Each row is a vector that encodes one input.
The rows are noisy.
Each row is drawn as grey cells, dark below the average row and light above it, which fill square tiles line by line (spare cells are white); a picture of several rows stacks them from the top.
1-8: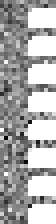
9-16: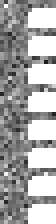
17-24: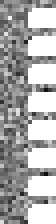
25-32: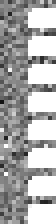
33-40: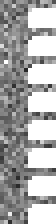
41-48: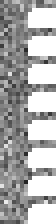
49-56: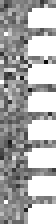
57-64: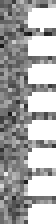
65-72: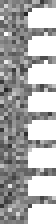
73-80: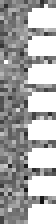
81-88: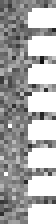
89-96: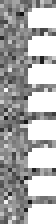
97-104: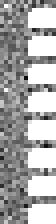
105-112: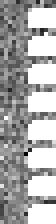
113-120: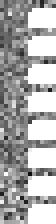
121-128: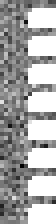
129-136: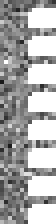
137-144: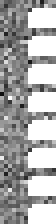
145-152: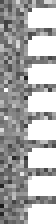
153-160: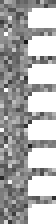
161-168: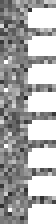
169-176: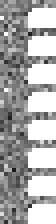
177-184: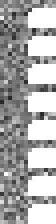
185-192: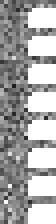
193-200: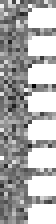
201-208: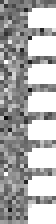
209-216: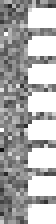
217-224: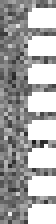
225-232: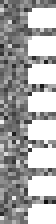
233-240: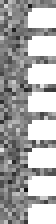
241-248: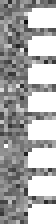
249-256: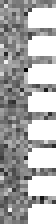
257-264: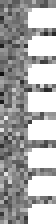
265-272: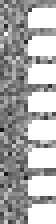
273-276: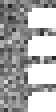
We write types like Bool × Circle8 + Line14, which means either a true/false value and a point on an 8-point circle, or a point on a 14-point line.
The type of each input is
Bool × Bool × Bool + Circle14 × Circle14 + List2(Line9).
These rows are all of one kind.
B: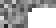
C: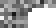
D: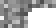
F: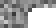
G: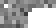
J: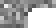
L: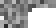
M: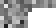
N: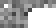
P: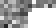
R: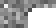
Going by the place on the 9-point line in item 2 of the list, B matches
F, G and P.
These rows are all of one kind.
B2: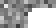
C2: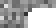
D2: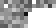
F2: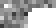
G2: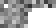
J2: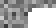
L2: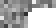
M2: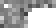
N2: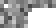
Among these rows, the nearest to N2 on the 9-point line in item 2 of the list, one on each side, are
L2 and M2.
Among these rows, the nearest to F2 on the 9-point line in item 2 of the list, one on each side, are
C2 and L2.
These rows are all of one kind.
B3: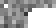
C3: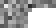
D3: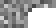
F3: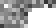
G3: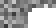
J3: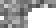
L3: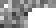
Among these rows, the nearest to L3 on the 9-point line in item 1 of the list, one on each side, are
B3 and C3.
